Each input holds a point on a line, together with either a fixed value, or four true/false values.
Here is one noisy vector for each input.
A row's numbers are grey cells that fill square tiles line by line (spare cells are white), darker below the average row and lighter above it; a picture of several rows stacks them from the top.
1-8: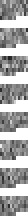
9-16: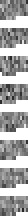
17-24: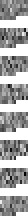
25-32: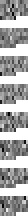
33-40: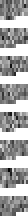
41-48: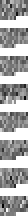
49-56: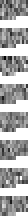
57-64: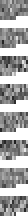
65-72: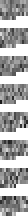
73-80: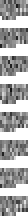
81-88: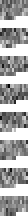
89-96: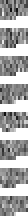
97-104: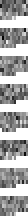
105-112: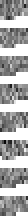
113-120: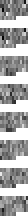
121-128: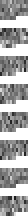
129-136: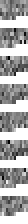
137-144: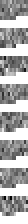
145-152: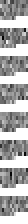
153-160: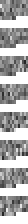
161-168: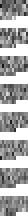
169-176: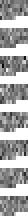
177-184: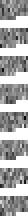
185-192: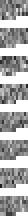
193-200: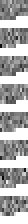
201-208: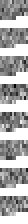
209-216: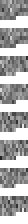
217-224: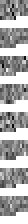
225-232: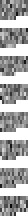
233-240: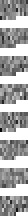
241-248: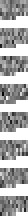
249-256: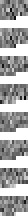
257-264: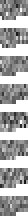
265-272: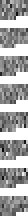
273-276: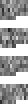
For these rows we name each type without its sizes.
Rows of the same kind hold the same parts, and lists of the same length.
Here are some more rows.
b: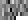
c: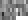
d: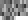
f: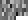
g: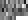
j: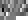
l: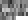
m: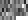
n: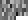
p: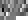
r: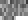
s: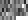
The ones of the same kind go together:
b, c, d, l, r
f, g, j, m, n, p, s

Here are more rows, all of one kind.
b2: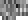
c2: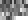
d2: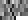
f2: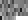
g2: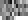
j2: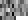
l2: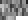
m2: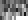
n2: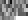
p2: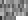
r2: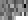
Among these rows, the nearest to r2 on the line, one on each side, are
g2 and p2.
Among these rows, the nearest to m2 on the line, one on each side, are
b2 and n2.
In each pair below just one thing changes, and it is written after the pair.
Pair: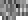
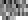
one of the four true/false values
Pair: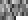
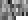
one of the four true/false values
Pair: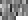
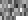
the place on the line
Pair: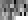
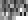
the place on the line
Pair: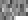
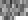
one of the four true/false values
